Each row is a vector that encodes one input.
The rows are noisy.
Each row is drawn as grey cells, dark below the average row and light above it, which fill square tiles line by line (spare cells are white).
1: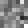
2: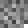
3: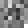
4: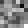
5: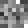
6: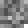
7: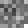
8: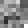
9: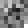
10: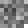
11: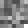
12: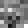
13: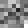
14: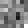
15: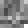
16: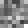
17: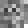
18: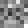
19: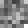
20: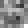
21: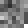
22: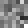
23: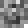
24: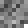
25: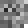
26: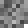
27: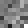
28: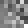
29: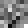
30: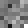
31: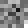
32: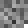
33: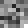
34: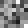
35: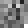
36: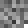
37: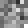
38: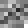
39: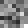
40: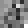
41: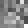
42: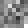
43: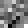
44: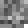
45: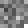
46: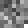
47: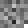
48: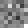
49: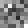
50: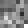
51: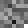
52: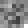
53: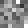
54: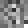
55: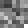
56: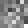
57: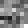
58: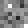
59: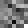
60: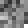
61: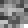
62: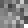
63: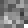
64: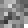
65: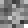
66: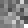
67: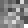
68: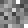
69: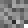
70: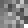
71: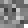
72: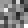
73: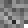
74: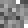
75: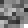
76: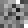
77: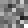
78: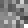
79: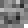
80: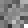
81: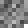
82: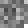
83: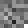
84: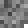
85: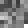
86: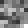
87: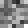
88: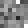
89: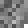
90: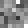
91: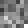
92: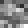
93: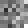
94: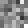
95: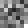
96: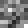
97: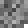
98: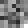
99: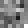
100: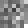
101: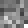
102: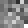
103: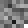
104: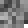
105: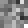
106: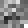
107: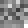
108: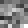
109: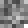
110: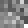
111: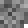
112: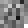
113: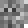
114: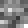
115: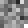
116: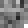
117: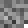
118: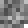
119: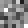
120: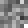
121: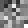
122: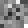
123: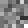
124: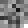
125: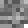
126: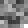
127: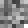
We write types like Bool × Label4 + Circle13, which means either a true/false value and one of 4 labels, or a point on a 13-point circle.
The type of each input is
Circle11 + Line4 × Tree10.
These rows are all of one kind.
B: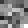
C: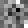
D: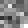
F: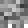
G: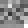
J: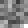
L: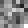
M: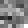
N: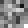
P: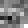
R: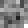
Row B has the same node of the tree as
D, M and P.
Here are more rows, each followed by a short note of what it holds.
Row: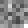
a point on a 4-point line and a node of a 10-node tree
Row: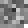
a point on an 11-point circle
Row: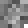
a point on an 11-point circle
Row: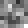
a point on a 4-point line and a node of a 10-node tree
